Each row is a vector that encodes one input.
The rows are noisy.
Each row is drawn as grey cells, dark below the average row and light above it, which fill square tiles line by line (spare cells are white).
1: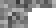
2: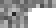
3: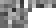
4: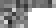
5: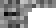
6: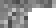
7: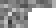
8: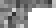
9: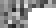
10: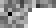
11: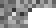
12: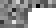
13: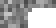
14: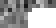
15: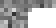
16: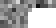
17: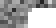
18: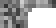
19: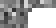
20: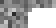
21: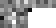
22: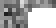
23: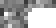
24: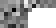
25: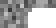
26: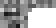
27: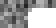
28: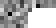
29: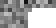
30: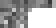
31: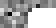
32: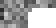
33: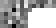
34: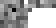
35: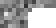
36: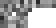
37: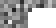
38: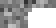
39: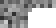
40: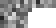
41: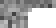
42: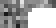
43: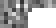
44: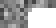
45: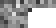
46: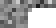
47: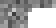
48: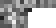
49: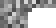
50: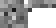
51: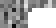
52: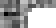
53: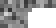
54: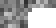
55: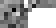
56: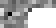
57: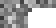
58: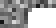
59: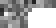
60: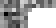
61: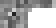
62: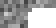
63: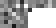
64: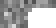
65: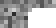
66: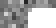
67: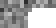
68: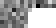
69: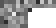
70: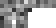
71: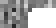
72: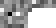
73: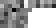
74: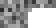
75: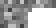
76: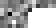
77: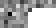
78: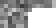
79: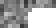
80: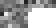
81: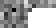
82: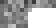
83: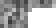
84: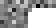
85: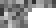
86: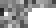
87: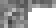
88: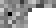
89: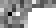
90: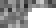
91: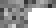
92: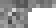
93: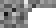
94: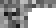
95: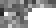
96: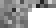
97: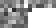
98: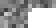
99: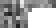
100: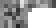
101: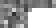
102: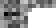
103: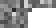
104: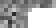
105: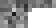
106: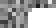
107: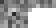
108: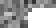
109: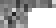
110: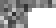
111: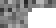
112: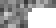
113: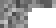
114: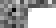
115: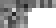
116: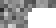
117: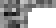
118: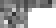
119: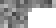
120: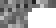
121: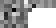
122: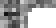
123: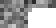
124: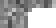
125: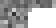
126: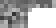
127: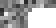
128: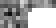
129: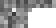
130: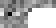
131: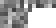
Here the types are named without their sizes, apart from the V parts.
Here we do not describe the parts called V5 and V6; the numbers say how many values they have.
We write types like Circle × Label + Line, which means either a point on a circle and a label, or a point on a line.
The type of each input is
Bool × (Tree + Unit) + V5 × V6.
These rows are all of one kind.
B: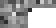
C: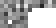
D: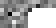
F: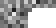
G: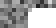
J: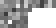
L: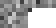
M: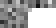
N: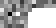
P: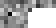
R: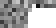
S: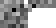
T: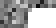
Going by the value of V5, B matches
F and L.
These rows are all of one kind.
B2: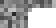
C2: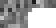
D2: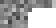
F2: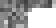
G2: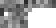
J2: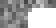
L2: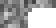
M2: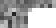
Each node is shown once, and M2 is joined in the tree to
B2.
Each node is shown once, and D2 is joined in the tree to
J2 and L2.
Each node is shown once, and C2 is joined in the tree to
F2.
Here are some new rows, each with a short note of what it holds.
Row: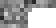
a node of a tree and a true/false value
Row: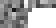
a value of V5 and a value of V6
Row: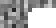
a value of V5 and a value of V6
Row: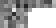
a node of a tree and a true/false value
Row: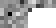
a value of V5 and a value of V6
